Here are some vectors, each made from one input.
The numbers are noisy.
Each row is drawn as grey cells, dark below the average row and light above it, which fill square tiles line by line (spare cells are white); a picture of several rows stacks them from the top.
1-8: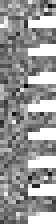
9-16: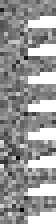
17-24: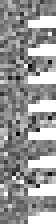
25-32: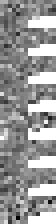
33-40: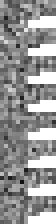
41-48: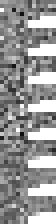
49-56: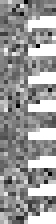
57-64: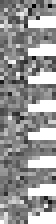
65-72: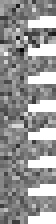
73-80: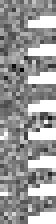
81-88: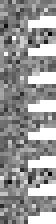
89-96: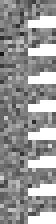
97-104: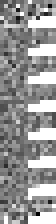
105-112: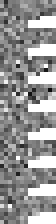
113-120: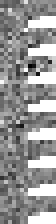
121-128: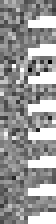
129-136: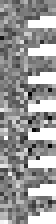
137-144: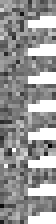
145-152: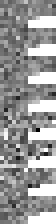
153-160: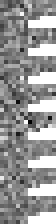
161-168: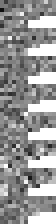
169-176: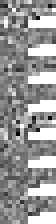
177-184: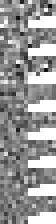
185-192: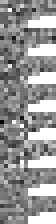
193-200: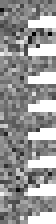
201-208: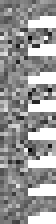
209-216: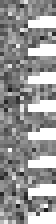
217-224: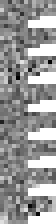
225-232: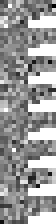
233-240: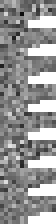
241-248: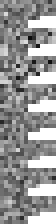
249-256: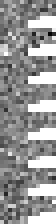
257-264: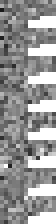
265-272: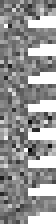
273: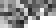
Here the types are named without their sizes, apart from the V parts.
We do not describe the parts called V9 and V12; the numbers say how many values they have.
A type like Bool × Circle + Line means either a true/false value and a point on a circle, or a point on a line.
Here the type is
(Bool × Bool × Bool × Bool + Line) × V9 + V12.
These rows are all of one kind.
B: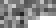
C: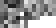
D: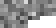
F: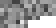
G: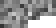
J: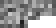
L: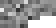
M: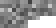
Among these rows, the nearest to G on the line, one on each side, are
F and M.
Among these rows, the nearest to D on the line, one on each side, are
J and M.
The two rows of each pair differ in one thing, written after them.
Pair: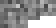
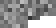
the value of V9
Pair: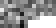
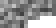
the place on the line
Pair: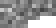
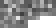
the place on the line
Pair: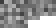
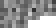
the value of V9
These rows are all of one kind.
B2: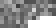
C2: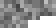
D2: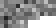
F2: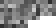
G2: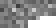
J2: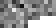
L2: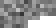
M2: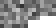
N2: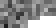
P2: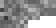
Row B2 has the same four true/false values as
G2 and J2.
